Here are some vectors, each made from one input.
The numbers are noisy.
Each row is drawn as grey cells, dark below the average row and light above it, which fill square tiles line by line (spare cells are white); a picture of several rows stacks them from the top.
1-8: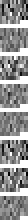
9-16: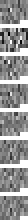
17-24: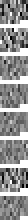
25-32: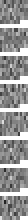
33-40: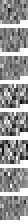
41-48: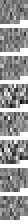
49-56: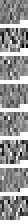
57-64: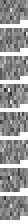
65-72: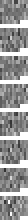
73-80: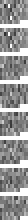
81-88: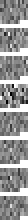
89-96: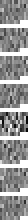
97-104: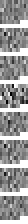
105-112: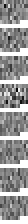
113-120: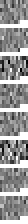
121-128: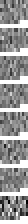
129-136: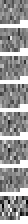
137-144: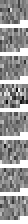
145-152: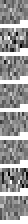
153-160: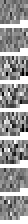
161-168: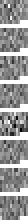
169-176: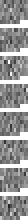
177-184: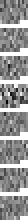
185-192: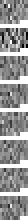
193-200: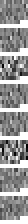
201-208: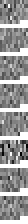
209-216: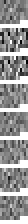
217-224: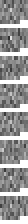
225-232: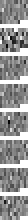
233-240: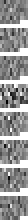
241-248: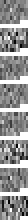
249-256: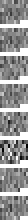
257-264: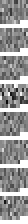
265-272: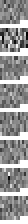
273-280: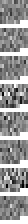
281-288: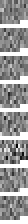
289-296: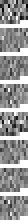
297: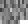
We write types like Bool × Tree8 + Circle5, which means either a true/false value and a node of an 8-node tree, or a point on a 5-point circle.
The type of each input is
Bool × (Line6 + Line9) + Line4 × Line4.
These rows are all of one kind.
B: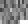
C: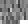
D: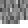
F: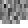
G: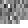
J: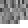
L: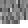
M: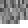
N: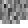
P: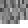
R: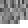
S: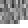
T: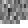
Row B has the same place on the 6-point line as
M and P.
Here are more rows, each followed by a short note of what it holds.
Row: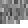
a point on a 9-point line and a true/false value
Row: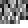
a point on each of two 4-point lines
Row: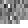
a point on a 6-point line and a true/false value
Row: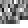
a point on each of two 4-point lines
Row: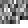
a point on each of two 4-point lines
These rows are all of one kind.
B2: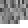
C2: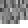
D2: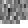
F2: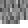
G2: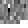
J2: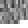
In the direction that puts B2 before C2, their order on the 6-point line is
J2, B2, C2, F2, D2, G2.
